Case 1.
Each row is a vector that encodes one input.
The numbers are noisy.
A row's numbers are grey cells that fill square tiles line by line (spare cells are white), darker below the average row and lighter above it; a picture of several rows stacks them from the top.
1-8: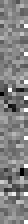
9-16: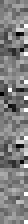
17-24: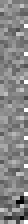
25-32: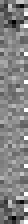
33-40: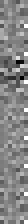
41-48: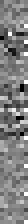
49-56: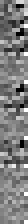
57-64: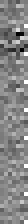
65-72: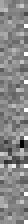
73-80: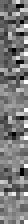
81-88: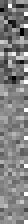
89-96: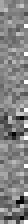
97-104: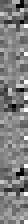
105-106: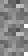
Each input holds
either a point on a 6-point line, or three true/false values.
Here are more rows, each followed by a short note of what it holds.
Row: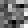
a point on a 6-point line
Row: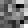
a point on a 6-point line
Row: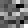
a point on a 6-point line
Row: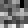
a point on a 6-point line
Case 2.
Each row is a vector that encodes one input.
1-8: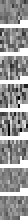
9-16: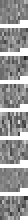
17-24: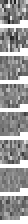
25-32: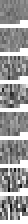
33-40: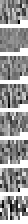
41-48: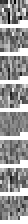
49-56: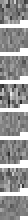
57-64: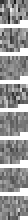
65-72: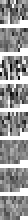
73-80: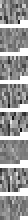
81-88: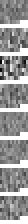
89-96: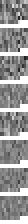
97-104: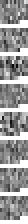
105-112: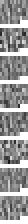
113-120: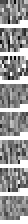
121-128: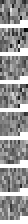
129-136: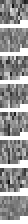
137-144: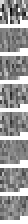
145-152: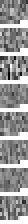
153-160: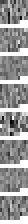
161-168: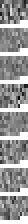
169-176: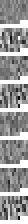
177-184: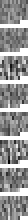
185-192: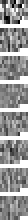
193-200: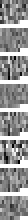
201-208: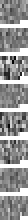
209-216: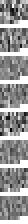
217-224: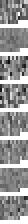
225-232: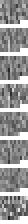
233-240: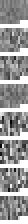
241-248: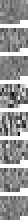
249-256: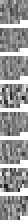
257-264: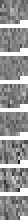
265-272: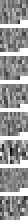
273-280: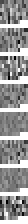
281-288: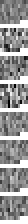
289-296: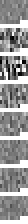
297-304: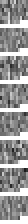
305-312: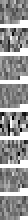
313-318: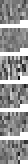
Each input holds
either a node of a 17-node tree, or a node of an 18-node tree.
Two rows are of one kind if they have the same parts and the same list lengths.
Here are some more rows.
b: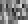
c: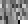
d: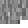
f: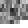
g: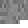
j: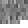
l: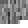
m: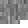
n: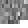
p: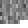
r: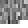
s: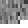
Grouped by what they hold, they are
b, c, f, j, l, m, s
d, g, n, p, r

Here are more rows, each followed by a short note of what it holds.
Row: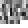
a node of a 17-node tree
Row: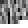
a node of an 18-node tree
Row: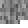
a node of an 18-node tree
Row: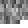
a node of a 17-node tree
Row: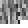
a node of an 18-node tree
